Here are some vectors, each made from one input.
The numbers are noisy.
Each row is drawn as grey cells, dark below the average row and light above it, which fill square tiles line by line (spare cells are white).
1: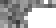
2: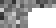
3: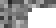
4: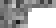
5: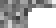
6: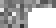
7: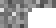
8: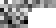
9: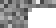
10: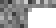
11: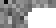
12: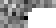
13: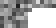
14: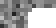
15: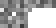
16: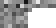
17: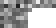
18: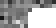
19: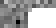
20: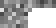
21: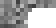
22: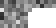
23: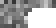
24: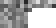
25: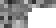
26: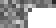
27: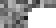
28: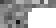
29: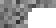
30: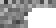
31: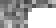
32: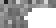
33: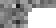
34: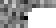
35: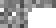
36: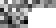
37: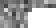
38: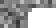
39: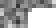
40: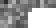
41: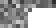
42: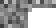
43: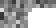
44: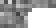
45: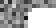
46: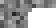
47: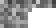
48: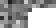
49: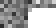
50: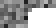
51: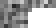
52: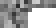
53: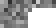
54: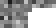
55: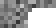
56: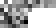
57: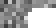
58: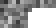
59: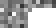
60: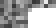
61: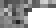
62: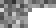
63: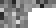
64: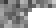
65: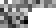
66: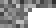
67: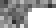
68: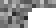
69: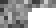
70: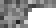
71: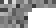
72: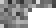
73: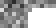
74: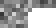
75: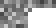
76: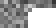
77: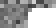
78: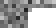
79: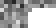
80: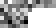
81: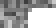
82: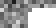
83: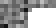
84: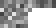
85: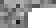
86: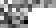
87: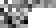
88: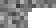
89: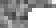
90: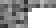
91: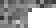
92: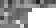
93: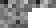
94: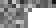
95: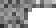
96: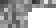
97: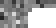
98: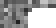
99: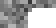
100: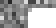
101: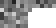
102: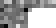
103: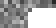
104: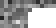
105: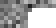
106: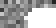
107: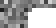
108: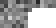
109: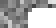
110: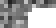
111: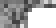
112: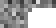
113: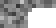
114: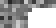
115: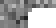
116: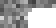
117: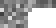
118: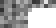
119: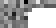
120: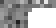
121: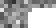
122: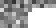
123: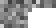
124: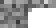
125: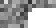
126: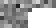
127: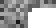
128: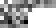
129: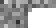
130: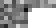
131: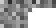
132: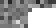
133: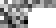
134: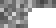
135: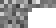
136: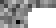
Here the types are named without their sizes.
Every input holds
either a fixed value, or two labels, or three true/false values.
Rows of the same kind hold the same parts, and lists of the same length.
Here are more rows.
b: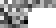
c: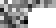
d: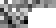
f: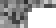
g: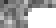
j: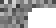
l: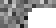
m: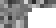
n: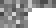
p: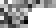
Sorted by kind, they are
b, c, d, p
f, g, j, l
m, n

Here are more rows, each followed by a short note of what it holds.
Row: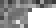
three true/false values
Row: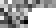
a fixed value
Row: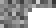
three true/false values
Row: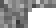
two labels
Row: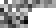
a fixed value
